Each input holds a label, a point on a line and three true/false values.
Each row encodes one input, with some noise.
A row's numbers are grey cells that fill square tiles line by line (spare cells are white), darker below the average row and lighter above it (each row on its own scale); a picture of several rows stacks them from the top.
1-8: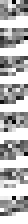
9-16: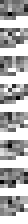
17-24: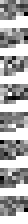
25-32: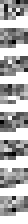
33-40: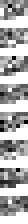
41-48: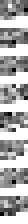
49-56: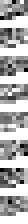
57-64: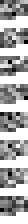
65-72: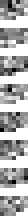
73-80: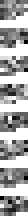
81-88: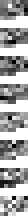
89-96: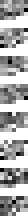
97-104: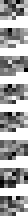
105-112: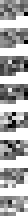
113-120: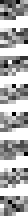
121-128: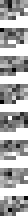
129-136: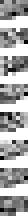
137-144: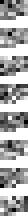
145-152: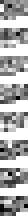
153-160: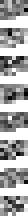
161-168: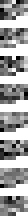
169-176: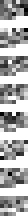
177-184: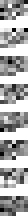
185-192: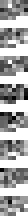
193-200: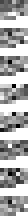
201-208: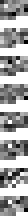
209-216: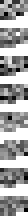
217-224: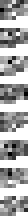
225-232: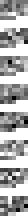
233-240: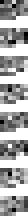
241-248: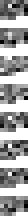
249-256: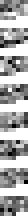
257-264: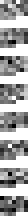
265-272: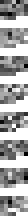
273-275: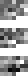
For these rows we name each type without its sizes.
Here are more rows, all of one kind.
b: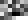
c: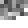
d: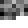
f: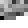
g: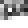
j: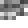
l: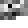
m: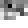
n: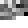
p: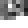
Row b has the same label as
c, j, m and n.
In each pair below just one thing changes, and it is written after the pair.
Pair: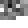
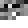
one of the three true/false values
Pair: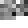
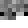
the label
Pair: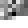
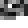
one of the three true/false values
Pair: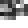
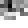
the place on the line
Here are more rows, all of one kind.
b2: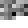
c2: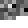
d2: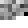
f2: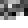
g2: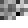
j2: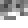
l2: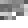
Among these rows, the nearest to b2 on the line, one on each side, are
d2 and f2.
